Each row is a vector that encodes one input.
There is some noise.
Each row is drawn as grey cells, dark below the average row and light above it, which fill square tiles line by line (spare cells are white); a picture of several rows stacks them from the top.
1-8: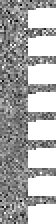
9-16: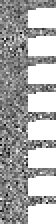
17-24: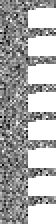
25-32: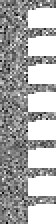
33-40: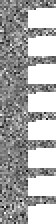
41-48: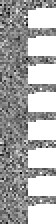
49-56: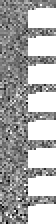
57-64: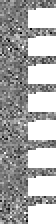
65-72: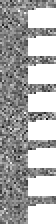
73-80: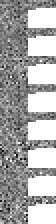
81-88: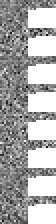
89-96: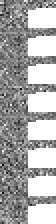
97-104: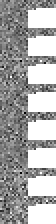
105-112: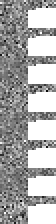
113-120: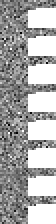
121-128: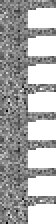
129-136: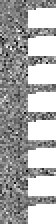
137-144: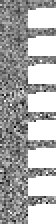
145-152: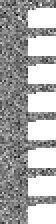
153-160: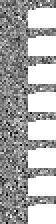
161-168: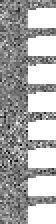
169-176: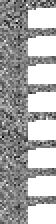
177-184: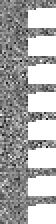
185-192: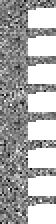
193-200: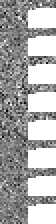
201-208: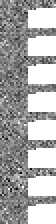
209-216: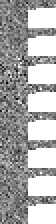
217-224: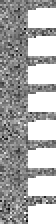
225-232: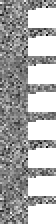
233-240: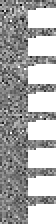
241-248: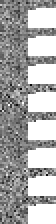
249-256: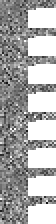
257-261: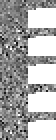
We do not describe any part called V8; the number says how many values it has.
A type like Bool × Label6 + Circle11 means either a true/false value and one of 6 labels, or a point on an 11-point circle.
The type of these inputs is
Bool × List2(V8) + Line6 + Tree9.
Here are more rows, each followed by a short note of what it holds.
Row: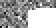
a node of a 9-node tree
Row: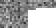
a true/false value, together with a list of one item
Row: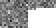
a true/false value, together with a list of one item
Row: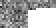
a true/false value, together with the empty list
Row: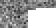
a true/false value, together with a list of one item
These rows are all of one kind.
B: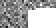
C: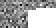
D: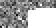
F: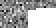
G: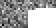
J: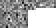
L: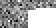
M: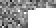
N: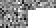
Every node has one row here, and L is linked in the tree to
M.
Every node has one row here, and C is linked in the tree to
B and F.
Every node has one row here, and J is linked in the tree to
B and N.
